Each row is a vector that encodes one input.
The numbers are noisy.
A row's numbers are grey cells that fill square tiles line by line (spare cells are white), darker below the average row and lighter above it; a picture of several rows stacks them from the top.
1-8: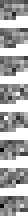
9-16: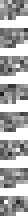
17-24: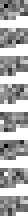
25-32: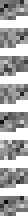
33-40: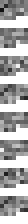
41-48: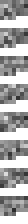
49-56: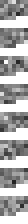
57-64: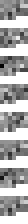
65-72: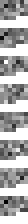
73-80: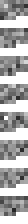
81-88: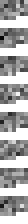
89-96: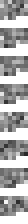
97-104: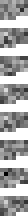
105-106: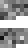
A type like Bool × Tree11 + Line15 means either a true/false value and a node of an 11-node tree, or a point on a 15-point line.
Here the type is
Bool × Circle8 + Label8.
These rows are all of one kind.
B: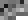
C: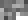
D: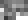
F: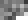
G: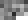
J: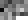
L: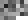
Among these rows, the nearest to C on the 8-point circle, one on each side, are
D and J.
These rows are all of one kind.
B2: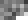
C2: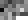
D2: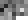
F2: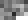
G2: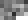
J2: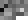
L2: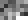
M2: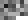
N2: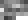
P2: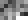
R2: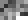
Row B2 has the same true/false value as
F2, G2 and N2.
